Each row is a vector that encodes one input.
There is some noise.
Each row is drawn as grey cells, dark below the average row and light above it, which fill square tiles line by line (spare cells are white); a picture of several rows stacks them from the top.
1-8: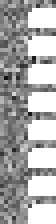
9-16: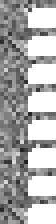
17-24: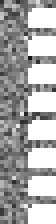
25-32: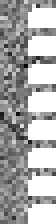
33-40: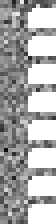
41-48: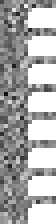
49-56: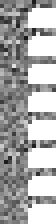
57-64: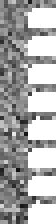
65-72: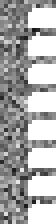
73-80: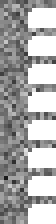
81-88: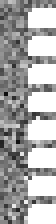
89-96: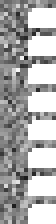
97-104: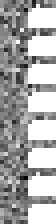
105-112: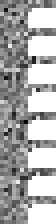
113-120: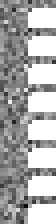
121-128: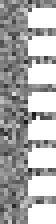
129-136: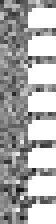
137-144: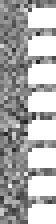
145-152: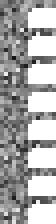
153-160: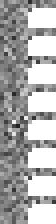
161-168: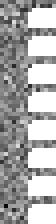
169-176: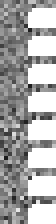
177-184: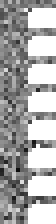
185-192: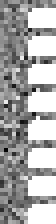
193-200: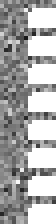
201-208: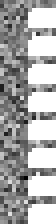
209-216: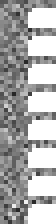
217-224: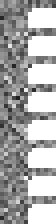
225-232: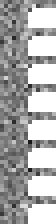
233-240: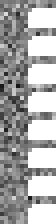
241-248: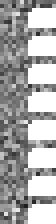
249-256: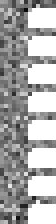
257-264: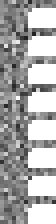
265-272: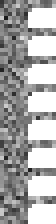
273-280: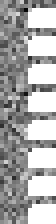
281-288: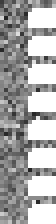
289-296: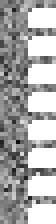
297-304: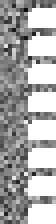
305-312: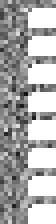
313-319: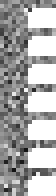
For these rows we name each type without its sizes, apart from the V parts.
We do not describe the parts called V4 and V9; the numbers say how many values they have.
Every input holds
either a node of a tree, or a value of V4 and a value of V9, or a list of points on a line.
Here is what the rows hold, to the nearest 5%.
About 25% of them hold a node of a tree. About 20% of them hold a value of V4 and a value of V9. The rest are lists of points on a line.
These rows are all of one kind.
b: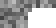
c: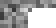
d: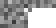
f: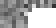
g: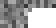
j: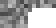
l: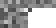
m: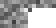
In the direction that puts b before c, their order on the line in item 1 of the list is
b, j, f, g, d, m, l, c.
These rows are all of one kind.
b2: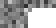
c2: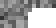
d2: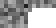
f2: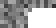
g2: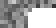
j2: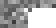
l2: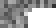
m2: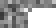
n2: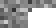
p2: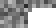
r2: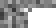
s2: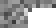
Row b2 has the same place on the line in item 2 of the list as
d2, m2, p2 and r2.
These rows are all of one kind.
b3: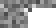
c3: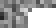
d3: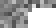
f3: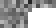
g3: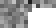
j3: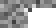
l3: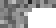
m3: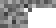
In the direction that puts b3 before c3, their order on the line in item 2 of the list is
m3, b3, c3, j3, d3, l3, g3, f3.
